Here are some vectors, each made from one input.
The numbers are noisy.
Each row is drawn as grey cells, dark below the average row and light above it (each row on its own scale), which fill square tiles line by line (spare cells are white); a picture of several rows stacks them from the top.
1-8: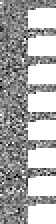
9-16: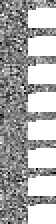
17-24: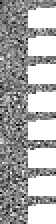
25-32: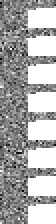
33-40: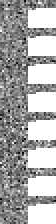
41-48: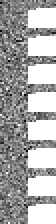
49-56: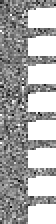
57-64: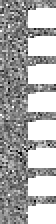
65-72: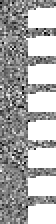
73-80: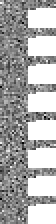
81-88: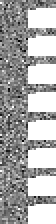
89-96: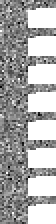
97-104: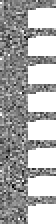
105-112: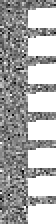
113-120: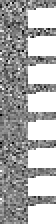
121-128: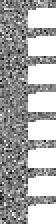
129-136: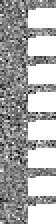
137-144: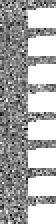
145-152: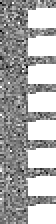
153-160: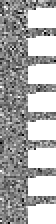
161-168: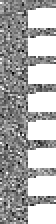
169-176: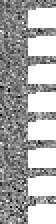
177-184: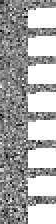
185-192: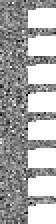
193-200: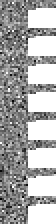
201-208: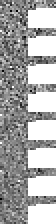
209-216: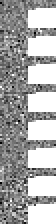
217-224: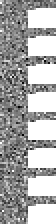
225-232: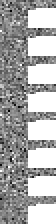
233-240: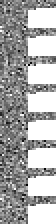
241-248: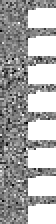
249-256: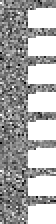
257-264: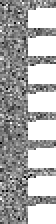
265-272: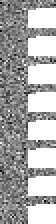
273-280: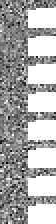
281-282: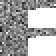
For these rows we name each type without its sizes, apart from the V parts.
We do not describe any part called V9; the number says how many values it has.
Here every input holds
a list of items, each a label and a value of V9.
